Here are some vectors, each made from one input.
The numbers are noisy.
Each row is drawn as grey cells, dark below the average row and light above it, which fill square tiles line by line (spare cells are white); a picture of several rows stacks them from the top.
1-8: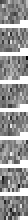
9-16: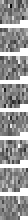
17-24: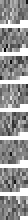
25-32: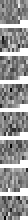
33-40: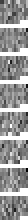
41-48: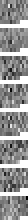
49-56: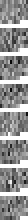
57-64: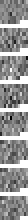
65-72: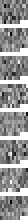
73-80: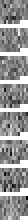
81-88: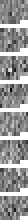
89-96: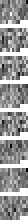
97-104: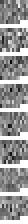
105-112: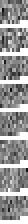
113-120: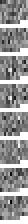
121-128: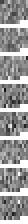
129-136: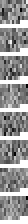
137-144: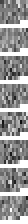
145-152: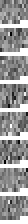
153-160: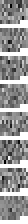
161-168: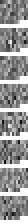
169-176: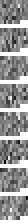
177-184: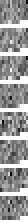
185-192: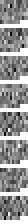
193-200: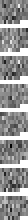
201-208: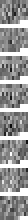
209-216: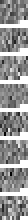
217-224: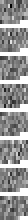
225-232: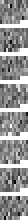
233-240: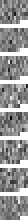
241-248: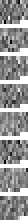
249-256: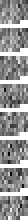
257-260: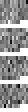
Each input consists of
a node of each of two 11-node trees.
